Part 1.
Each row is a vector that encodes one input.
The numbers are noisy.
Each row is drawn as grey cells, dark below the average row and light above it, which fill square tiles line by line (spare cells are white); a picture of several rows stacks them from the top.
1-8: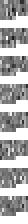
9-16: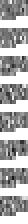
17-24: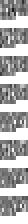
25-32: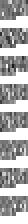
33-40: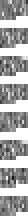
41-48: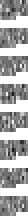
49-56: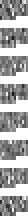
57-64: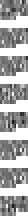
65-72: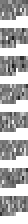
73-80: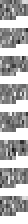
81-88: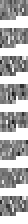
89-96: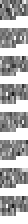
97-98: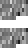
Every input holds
either a point on a 5-point line, or a point on a 10-point line.
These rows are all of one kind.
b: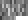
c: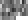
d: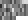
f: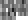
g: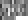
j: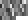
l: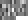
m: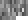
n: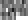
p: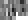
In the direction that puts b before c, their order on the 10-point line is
j, d, l, g, b, m, c, n, f, p.
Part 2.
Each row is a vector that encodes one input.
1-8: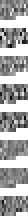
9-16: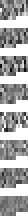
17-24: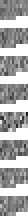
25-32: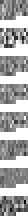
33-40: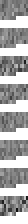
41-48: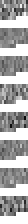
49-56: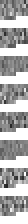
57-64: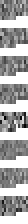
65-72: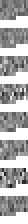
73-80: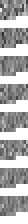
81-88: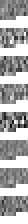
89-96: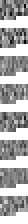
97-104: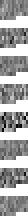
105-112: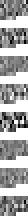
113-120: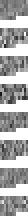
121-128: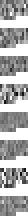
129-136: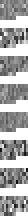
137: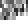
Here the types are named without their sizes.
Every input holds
either a point on a circle, or a point on a line.
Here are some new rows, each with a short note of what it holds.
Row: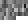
a point on a line
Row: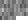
a point on a circle
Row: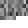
a point on a circle
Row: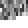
a point on a circle
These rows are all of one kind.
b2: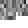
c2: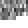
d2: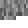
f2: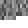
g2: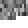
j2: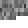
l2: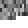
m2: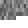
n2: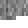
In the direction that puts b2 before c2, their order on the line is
b2, l2, g2, j2, n2, m2, f2, d2, c2.
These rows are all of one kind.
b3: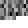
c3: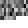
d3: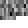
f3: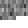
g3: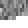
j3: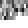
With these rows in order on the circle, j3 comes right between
b3 and c3.
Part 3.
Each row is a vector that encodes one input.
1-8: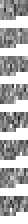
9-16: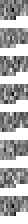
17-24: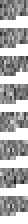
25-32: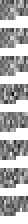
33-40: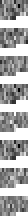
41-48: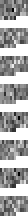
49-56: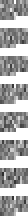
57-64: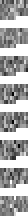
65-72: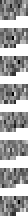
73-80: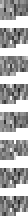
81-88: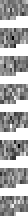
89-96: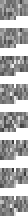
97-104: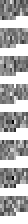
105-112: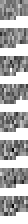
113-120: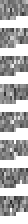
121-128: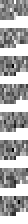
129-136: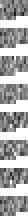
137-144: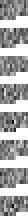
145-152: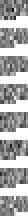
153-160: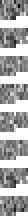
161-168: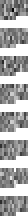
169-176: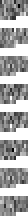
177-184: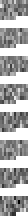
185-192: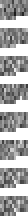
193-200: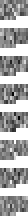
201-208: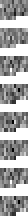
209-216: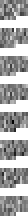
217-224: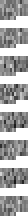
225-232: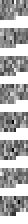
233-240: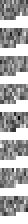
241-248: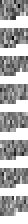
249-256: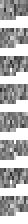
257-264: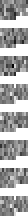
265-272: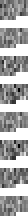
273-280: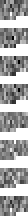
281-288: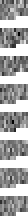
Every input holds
either a point on an 11-point circle, or a point on a 13-point circle.
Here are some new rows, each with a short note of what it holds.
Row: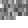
a point on an 11-point circle
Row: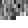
a point on a 13-point circle
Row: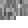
a point on an 11-point circle
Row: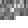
a point on an 11-point circle
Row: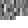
a point on a 13-point circle
